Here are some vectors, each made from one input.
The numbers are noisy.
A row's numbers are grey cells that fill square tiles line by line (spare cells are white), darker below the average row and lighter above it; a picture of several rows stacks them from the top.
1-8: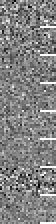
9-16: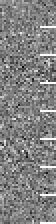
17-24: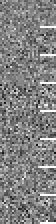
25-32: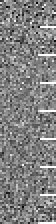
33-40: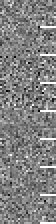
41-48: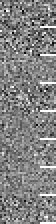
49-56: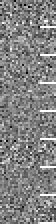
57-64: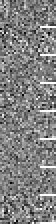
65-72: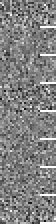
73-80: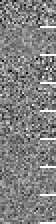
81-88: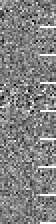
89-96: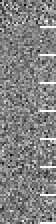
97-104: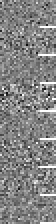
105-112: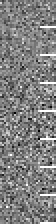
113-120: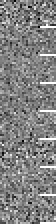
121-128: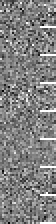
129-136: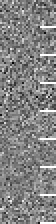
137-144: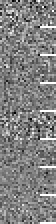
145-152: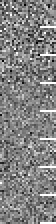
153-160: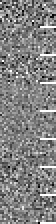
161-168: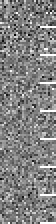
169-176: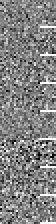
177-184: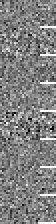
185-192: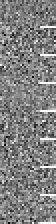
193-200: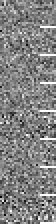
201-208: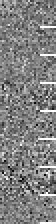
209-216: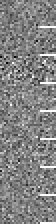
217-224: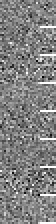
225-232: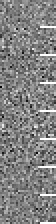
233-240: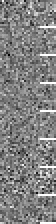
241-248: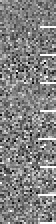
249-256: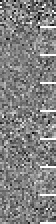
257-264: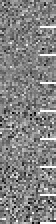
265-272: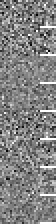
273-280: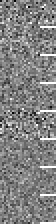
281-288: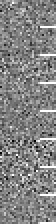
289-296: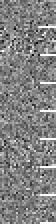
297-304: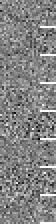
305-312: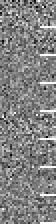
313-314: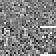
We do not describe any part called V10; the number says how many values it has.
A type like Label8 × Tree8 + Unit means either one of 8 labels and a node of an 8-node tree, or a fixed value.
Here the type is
Circle13 + List2(V10) × Tree14 + Unit.
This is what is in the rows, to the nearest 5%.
About 15% of them hold a point on a 13-point circle. A few of them hold a fixed value. The rest hold a node of a 14-node tree, together with a list of up to two values of V10.
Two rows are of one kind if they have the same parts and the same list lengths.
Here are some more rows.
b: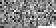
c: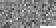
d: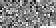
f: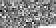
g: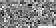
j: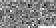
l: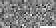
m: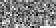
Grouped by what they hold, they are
b, c, f
d
g, j
l
m

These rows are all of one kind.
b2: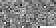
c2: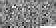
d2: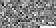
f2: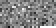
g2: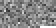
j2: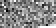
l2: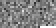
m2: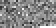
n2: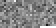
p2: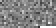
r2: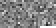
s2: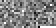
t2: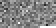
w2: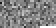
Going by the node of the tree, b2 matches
c2, f2 and s2.
